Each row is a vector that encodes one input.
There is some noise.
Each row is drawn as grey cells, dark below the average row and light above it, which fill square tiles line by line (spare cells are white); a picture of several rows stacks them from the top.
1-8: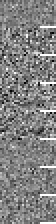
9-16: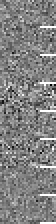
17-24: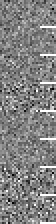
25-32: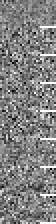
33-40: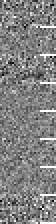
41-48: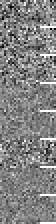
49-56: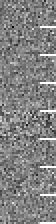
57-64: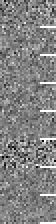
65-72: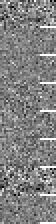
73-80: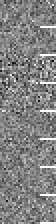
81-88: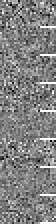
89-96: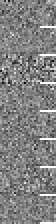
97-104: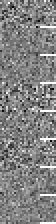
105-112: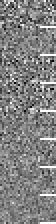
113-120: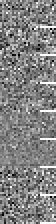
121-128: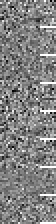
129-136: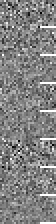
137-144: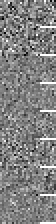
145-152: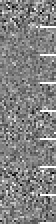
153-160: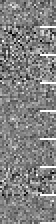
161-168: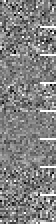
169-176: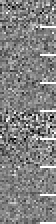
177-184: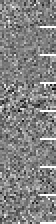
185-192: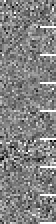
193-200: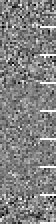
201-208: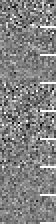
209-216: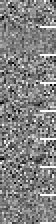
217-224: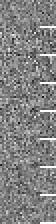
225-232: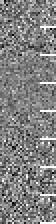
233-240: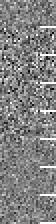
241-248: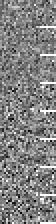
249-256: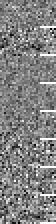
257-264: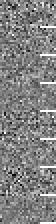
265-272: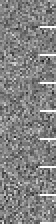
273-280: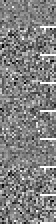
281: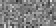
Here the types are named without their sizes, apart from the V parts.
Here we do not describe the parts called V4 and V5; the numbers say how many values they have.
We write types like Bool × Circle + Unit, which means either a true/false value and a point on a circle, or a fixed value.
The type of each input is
Bool × V5 + (Circle + Unit) × Tree + V4.
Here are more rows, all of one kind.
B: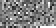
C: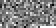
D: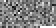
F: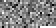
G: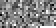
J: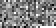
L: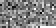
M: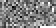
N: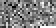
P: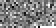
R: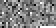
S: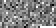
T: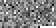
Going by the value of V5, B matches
D, M, N and R.
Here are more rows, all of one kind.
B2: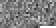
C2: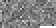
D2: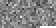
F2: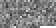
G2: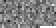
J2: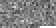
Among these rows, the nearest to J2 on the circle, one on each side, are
C2 and G2.
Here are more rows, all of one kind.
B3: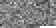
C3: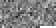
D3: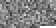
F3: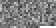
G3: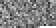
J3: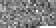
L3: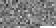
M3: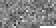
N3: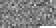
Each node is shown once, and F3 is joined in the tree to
J3 and L3.
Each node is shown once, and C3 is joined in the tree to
J3.
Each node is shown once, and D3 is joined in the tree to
M3.
